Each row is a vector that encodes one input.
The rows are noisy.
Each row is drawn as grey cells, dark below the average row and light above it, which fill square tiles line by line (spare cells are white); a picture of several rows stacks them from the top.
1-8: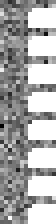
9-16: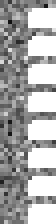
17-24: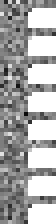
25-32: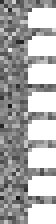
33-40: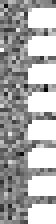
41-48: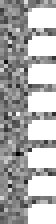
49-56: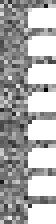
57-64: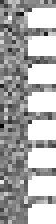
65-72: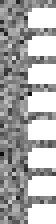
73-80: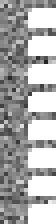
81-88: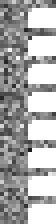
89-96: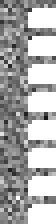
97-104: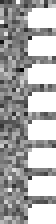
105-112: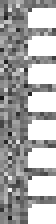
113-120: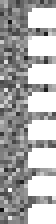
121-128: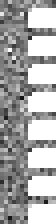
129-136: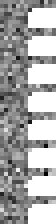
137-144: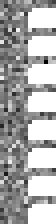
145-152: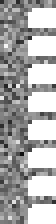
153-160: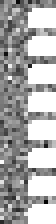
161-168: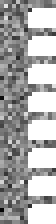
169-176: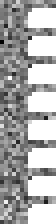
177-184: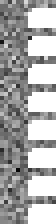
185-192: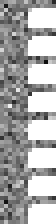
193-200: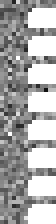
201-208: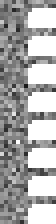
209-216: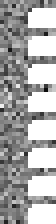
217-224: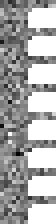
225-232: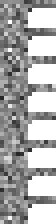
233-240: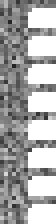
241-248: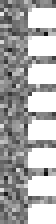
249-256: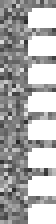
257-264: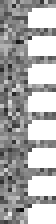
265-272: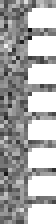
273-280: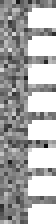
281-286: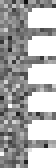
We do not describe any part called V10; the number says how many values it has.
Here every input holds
one of 7 labels, together with either one of 5 labels and a point on an 8-point line, or a value of V10.
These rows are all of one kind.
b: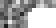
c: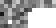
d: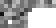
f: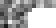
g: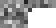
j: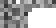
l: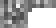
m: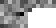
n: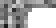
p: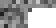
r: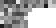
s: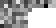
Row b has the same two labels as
c, d and f.
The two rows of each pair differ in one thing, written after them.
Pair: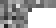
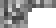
one of the two labels
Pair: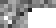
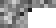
one of the two labels
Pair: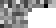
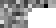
one of the two labels
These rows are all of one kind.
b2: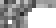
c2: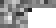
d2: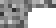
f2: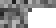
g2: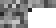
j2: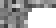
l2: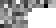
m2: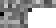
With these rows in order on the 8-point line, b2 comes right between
f2 and j2.
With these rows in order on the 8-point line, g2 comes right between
f2 and l2.
